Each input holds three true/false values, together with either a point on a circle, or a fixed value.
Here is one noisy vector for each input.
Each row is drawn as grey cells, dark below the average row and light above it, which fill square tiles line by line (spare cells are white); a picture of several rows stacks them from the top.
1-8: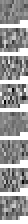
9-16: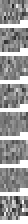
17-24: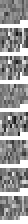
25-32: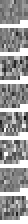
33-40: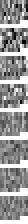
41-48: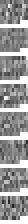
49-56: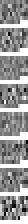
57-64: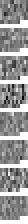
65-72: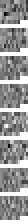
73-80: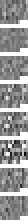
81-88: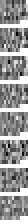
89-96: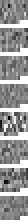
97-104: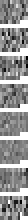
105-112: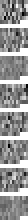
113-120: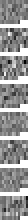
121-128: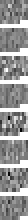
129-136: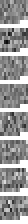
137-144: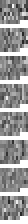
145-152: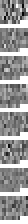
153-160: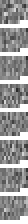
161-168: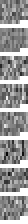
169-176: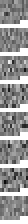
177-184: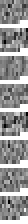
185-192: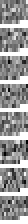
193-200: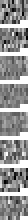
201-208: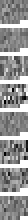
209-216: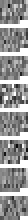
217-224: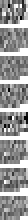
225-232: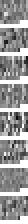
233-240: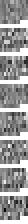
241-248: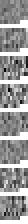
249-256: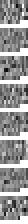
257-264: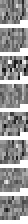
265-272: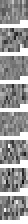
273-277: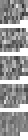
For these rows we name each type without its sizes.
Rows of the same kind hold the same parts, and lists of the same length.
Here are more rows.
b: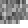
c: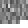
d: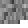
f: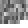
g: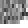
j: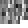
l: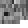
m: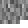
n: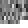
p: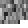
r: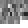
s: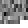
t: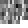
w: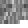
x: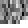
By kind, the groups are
b, c, d, l, m, n, p, s
f, g, j, r, t, w, x

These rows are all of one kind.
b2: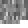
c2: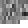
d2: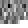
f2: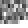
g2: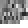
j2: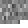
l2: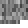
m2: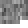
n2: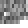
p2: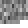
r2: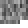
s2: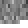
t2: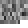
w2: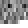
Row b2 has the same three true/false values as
c2, f2, p2 and s2.
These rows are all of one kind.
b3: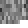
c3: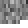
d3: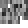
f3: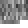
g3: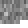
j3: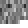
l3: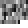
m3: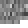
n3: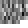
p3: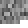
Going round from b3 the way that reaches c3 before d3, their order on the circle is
b3, m3, c3, p3, l3, f3, d3, g3, j3, n3.
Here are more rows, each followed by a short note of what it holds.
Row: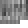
a point on a circle and three true/false values
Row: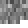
three true/false values
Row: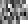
three true/false values
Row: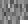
three true/false values
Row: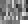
a point on a circle and three true/false values
